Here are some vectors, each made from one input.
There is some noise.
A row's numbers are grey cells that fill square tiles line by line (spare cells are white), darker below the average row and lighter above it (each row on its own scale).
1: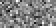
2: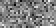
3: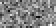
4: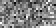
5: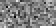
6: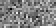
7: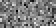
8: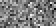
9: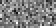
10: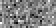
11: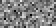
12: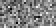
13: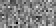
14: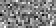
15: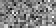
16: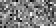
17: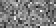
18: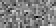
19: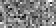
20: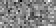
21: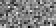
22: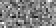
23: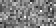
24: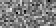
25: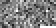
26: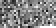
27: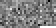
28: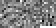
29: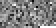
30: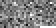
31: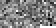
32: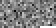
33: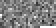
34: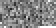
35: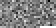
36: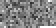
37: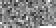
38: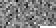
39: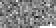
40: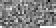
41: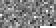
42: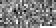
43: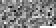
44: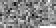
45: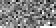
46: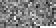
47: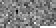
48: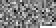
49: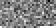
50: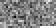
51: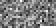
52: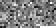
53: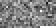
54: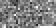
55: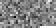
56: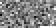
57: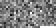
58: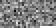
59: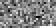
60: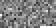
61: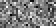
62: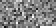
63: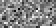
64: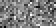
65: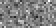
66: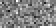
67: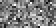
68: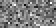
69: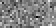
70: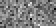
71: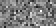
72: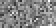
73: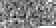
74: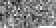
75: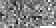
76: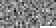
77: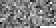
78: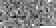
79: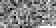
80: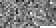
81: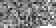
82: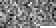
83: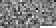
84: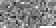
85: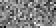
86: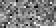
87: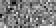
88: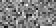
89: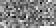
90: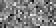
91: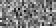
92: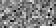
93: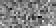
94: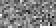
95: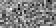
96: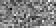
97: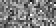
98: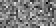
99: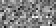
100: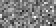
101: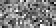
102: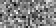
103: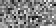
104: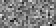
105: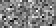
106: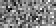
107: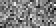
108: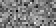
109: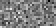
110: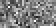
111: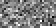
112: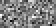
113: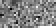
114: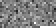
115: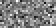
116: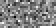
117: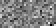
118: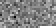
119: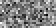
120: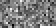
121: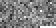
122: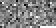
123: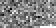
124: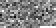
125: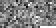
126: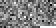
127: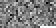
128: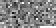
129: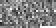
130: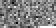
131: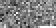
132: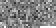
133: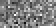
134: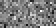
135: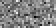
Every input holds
either one of 8 labels, or a point on a 9-point line, or a point on a 10-point line.
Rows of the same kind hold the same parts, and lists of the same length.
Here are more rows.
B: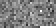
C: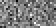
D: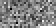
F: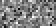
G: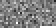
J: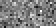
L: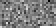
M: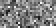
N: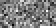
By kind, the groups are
B, C, J
D, M
F, G, L, N

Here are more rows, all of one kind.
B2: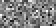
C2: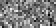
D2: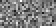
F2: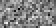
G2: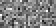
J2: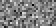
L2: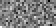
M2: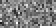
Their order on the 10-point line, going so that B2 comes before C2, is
L2, M2, D2, J2, F2, B2, G2, C2.
